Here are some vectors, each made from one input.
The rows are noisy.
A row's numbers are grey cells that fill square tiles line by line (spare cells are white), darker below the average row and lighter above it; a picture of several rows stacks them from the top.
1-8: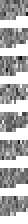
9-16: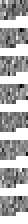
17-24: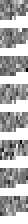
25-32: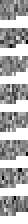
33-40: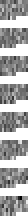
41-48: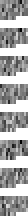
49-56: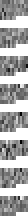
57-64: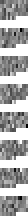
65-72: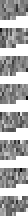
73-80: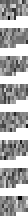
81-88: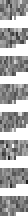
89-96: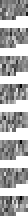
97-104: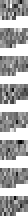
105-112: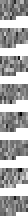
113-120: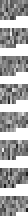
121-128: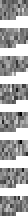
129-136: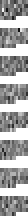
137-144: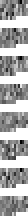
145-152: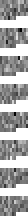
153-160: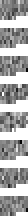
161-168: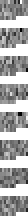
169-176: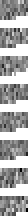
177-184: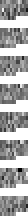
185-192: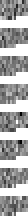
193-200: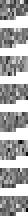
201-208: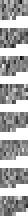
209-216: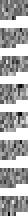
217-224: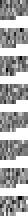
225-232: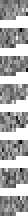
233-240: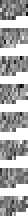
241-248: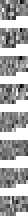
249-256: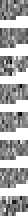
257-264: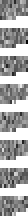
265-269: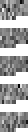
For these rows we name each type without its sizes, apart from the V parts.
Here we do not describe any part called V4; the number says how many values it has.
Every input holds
a point on a line and a node of a tree, together with either a point on a line and a true/false value, or a value of V4.
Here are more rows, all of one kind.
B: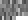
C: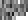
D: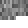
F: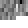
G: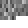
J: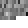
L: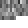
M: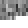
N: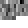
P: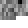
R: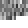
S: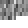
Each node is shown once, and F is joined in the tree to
D, N and P.
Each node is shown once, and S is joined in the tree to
B, C and R.
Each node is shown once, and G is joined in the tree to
J.
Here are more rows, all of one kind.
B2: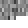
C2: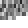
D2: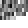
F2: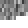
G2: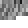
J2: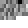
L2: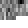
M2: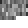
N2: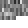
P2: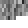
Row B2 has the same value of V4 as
F2, L2, M2 and N2.
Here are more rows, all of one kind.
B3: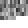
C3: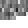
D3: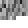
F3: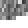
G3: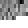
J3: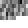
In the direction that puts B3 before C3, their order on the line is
D3, B3, J3, F3, G3, C3.
